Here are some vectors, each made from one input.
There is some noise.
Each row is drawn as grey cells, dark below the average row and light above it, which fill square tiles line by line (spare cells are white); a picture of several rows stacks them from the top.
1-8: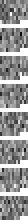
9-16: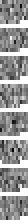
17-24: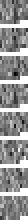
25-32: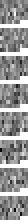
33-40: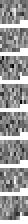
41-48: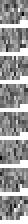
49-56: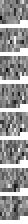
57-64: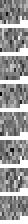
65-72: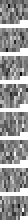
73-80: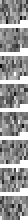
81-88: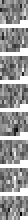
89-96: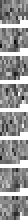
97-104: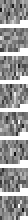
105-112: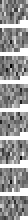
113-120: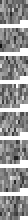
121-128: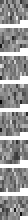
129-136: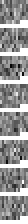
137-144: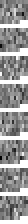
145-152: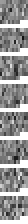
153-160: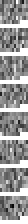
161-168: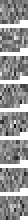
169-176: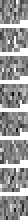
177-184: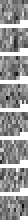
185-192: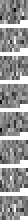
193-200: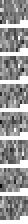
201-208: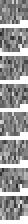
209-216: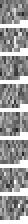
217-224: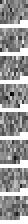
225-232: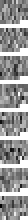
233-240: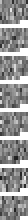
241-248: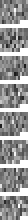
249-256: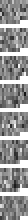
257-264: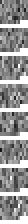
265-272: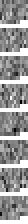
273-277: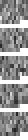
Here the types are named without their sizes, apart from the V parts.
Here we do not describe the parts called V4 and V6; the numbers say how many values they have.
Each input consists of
a true/false value and a value of V4, together with either a point on a line, or a value of V6.
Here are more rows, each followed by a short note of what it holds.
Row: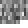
a point on a line, a true/false value and a value of V4
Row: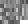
a true/false value, a value of V4 and a value of V6
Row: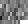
a point on a line, a true/false value and a value of V4
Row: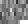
a point on a line, a true/false value and a value of V4
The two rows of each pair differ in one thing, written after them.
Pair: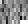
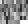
the value of V4
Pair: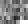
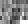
the value of V4
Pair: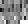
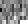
the true/false value
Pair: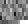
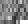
the place on the line
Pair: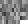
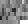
the place on the line
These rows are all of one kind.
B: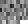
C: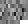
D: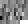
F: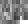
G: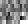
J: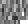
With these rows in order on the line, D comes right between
C and F.
